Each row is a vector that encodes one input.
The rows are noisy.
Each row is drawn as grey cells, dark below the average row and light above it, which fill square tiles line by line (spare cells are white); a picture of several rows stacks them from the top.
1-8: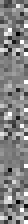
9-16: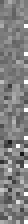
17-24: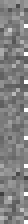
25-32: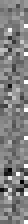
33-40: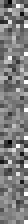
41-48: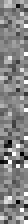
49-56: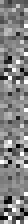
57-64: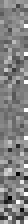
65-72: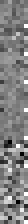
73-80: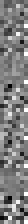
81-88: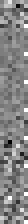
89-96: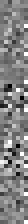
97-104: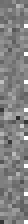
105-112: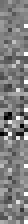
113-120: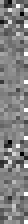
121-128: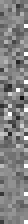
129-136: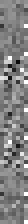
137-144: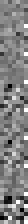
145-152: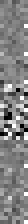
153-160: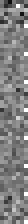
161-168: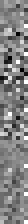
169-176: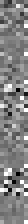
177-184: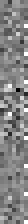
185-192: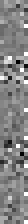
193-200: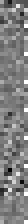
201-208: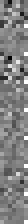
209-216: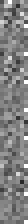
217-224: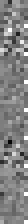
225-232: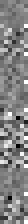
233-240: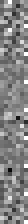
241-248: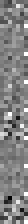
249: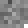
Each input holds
a true/false value, together with either a point on an 18-point circle, or a point on a 4-point line.
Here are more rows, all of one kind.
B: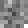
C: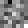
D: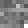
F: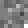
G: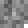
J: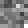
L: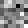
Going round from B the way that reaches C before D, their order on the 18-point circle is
B, C, L, F, D, J, G.
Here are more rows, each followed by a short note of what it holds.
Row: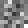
a point on a 4-point line and a true/false value
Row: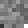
a point on an 18-point circle and a true/false value
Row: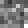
a point on a 4-point line and a true/false value
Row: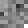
a point on a 4-point line and a true/false value
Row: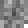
a point on an 18-point circle and a true/false value
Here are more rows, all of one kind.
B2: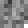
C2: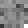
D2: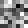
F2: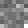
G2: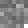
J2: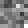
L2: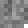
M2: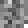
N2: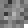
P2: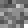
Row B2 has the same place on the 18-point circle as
J2 and L2.
